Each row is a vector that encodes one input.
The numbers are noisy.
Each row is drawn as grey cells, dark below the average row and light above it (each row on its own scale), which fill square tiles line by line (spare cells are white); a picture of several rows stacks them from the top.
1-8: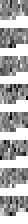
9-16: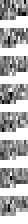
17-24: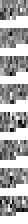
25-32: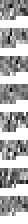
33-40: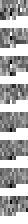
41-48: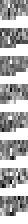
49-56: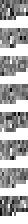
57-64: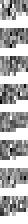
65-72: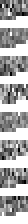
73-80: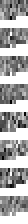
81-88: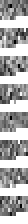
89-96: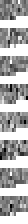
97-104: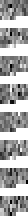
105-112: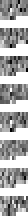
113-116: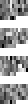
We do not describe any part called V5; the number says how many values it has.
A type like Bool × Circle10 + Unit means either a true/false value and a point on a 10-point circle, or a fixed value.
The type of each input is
Bool × Bool × Bool × Bool × (Tree8 + V5).
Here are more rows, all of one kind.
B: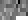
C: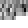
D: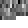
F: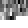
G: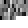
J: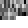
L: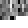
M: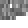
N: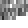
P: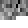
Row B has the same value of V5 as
D and L.
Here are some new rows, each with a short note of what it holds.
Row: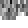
a node of an 8-node tree and four true/false values
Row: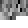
four true/false values and a value of V5
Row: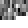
four true/false values and a value of V5
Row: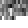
four true/false values and a value of V5
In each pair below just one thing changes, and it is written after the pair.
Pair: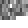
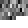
one of the four true/false values
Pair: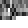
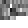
one of the four true/false values
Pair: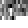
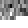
the value of V5
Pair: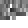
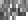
one of the four true/false values
